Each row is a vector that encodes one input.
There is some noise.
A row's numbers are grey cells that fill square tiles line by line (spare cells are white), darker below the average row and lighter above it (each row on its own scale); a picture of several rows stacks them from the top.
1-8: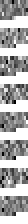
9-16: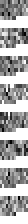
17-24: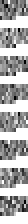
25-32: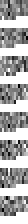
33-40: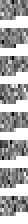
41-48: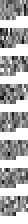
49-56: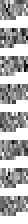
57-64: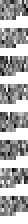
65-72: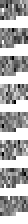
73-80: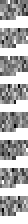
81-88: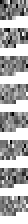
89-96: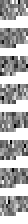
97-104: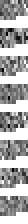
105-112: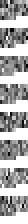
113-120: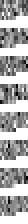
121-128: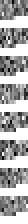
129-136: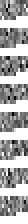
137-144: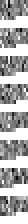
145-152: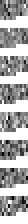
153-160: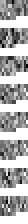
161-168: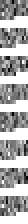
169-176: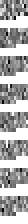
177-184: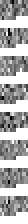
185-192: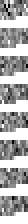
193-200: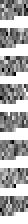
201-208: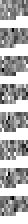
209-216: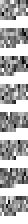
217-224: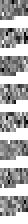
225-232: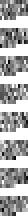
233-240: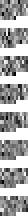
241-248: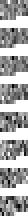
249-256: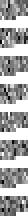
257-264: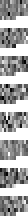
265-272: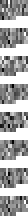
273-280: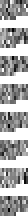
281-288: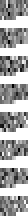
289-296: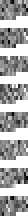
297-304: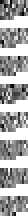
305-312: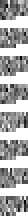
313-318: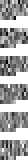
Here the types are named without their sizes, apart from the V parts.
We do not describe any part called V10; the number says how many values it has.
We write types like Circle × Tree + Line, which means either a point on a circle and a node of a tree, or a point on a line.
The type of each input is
(Bool × Circle + Line) × (Line + V10).
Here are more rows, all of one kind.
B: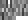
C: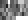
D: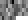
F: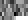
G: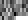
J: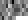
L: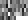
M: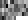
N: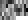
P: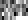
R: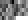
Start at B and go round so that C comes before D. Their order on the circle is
B, J, L, M, N, P, F, G, R, C, D.
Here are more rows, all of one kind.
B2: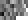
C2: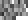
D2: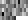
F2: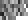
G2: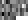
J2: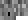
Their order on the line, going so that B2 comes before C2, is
G2, J2, B2, C2, F2, D2.
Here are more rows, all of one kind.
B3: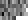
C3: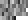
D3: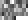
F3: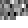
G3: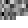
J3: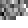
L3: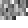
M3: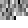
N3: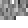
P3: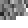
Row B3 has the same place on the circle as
C3, D3 and P3.
